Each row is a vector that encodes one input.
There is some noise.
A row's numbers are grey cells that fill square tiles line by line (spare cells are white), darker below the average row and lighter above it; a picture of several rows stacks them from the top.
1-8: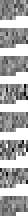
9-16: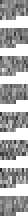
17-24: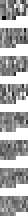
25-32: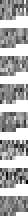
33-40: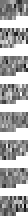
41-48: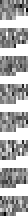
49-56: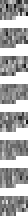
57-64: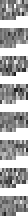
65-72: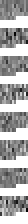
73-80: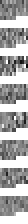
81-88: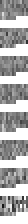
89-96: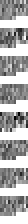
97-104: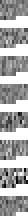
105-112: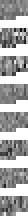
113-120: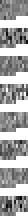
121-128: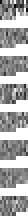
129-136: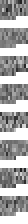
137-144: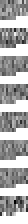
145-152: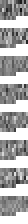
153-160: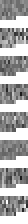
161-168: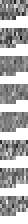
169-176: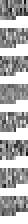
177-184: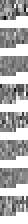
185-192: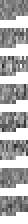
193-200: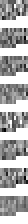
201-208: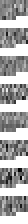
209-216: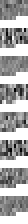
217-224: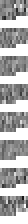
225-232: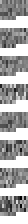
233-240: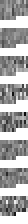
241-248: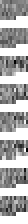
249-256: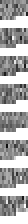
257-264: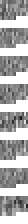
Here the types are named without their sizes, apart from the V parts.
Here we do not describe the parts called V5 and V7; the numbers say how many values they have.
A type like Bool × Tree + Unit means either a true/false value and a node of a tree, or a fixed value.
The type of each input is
(Bool × Bool × Bool + V7) × V5 + List(Line).
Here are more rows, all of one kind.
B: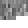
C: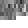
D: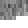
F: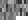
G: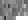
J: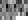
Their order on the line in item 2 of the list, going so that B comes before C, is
G, D, B, C, F, J.
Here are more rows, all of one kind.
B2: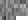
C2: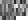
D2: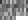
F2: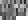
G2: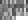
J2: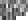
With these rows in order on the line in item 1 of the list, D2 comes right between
C2 and G2.
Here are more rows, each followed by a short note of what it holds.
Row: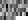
a list of one item
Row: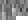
a value of V5 and a value of V7
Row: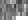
a list of two items
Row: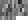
the empty list
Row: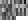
a list of one item
